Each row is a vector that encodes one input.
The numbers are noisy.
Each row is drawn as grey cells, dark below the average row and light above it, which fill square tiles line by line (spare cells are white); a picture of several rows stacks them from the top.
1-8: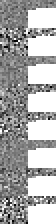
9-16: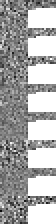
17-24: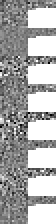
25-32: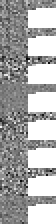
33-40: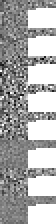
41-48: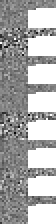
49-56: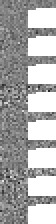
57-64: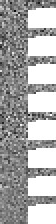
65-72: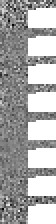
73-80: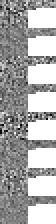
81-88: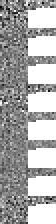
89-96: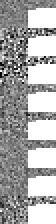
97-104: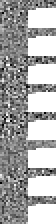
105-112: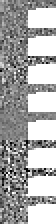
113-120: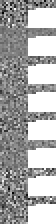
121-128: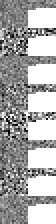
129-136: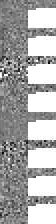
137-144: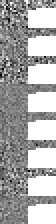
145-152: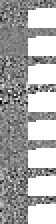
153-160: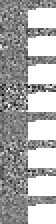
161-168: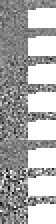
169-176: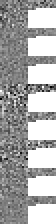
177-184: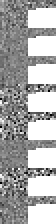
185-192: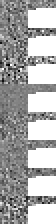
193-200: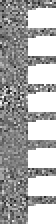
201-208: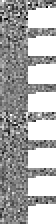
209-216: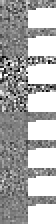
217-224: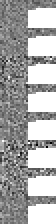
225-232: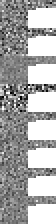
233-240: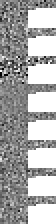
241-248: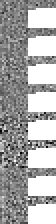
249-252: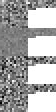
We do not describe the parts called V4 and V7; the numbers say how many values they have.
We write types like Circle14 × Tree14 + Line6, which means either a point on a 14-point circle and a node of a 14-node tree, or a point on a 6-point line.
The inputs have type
Bool × Line5 × (Line6 + V4) + V7.
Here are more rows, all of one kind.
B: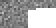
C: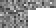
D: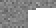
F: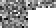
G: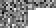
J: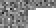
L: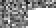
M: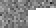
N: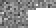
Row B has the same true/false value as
F, L and N.
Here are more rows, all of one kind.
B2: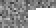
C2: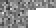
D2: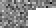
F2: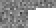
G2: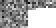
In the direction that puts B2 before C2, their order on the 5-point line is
D2, G2, F2, B2, C2.
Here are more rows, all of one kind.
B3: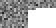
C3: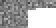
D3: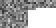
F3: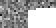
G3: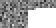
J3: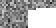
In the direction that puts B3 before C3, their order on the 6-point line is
G3, B3, C3, F3, J3, D3.
